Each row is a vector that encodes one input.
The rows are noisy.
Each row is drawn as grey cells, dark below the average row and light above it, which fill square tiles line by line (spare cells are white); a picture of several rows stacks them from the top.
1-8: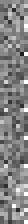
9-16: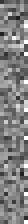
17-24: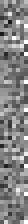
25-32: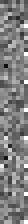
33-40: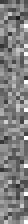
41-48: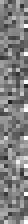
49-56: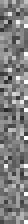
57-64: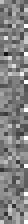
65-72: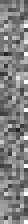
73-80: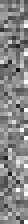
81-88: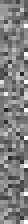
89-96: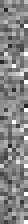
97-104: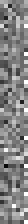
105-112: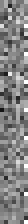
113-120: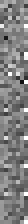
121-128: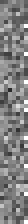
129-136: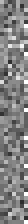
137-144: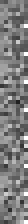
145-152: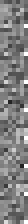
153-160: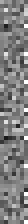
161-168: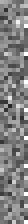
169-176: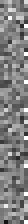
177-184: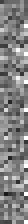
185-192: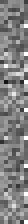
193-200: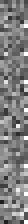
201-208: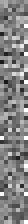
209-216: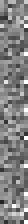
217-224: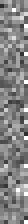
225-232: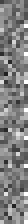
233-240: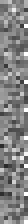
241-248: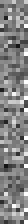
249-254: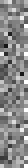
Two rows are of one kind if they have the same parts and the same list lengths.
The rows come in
3 kinds.
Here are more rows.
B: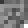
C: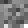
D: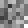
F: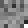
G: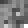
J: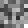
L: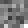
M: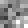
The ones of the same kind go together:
B, C, G, L
D, M
F, J

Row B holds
a node of a 19-node tree.
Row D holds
one of 12 labels.
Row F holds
a point on a 20-point circle.
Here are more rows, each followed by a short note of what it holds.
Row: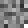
a point on a 20-point circle
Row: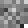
a point on a 20-point circle
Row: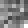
a node of a 19-node tree
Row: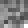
a node of a 19-node tree
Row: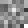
a point on a 20-point circle
